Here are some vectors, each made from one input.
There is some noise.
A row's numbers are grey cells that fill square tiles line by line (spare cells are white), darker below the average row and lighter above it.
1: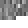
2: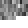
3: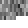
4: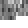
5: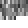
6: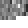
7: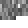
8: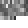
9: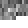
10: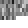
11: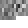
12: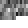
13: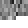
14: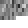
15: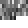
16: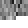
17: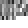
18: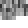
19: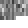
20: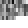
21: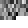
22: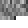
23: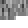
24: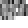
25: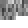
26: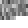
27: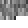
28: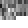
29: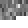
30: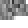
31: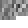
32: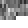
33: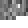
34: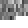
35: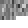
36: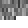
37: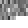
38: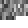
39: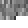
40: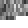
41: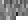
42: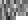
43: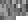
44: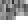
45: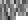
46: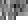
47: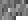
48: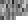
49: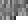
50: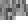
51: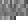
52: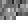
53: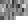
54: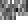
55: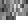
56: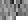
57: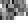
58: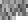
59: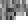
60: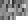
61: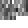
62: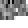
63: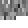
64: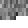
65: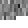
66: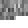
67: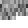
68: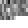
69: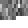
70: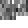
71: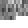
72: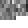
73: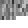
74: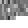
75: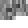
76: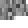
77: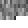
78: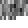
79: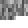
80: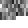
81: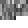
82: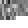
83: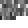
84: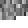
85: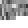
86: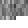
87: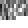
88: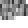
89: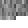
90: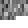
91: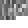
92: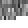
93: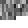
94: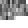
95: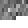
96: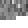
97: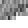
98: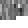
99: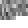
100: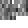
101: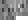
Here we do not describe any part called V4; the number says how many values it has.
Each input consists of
a true/false value, together with either a point on a 5-point line, or a value of V4.
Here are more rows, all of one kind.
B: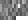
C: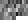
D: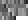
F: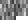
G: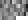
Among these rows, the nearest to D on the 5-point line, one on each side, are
C and F.
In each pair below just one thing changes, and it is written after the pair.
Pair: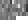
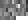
the true/false value
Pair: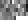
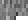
the place on the 5-point line
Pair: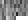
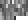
the place on the 5-point line
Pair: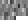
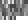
the place on the 5-point line
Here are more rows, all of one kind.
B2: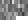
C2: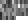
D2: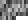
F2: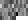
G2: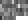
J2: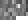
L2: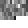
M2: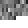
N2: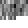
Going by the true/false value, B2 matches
F2, L2 and N2.
